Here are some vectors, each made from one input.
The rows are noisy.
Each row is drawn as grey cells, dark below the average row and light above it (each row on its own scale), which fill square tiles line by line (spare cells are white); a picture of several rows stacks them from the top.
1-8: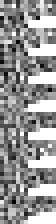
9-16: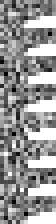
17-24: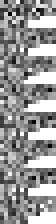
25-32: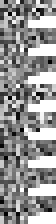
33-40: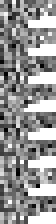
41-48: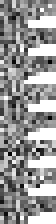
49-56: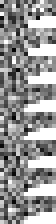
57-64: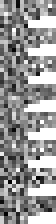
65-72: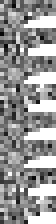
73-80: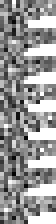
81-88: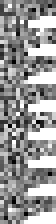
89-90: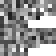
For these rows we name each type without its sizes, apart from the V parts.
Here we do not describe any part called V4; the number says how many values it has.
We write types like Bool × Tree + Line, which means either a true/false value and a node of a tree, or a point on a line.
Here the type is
Circle × V4 + List(Line).
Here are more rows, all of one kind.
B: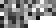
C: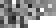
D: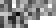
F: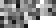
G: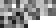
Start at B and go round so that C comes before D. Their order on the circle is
B, C, D, G, F.
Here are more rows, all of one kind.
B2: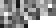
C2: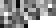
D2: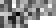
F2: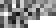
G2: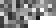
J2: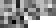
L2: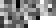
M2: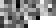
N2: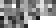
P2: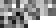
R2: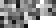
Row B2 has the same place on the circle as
C2, J2 and P2.
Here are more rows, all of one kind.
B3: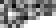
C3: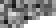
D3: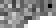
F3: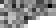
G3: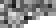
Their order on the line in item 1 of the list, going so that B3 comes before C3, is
B3, C3, G3, F3, D3.
